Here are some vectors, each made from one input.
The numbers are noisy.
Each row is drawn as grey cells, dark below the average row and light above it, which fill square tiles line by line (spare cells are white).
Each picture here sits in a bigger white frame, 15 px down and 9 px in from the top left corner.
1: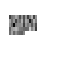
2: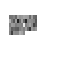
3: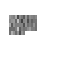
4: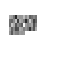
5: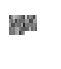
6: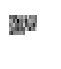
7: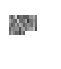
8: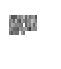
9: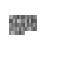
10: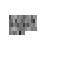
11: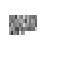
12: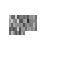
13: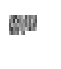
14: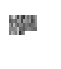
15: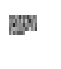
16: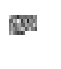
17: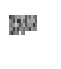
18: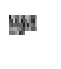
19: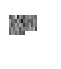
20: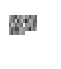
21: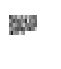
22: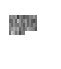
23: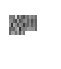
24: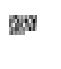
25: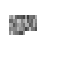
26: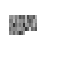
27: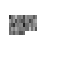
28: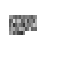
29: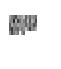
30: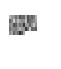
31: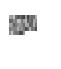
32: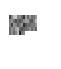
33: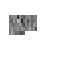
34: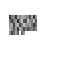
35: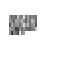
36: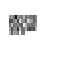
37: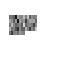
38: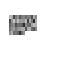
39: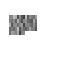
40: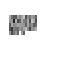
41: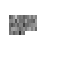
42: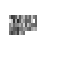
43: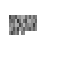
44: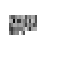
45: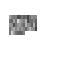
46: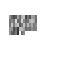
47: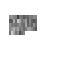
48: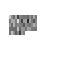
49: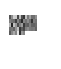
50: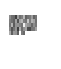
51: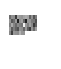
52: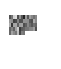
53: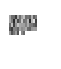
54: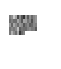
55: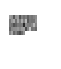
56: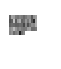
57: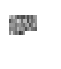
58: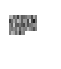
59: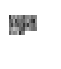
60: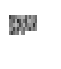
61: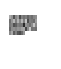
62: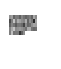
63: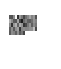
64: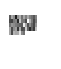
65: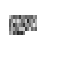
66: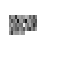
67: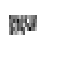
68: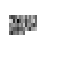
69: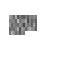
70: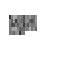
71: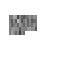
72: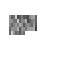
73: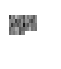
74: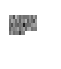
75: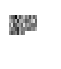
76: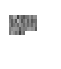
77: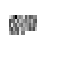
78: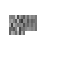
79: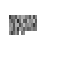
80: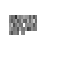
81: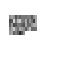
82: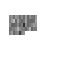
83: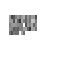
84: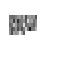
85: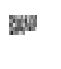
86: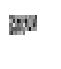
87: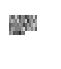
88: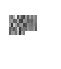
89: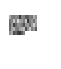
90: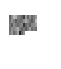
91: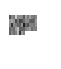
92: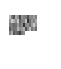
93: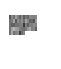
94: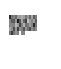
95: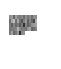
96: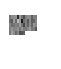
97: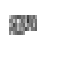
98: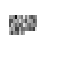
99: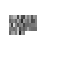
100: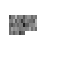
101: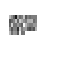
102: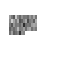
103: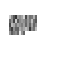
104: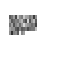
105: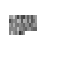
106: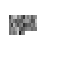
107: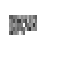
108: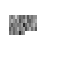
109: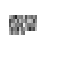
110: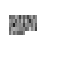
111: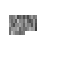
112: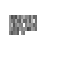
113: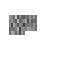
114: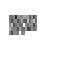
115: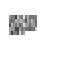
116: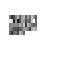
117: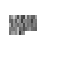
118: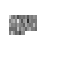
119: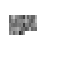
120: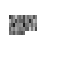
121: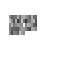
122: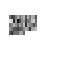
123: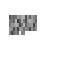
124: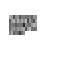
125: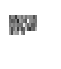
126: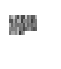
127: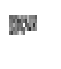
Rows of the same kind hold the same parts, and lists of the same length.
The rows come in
2 kinds.
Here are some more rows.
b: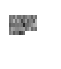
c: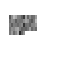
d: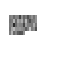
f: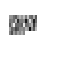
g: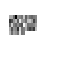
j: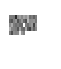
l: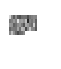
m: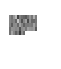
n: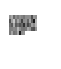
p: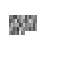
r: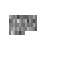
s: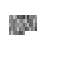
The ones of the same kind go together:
b, c, d, l, m, n, r, s
f, g, j, p

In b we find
a point on a 7-point line and a true/false value.
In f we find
one of 7 labels.
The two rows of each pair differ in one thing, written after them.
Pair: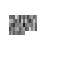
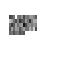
the place on the 7-point line
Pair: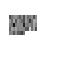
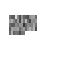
the place on the 7-point line
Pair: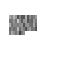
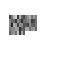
the place on the 7-point line
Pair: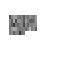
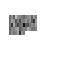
the place on the 7-point line
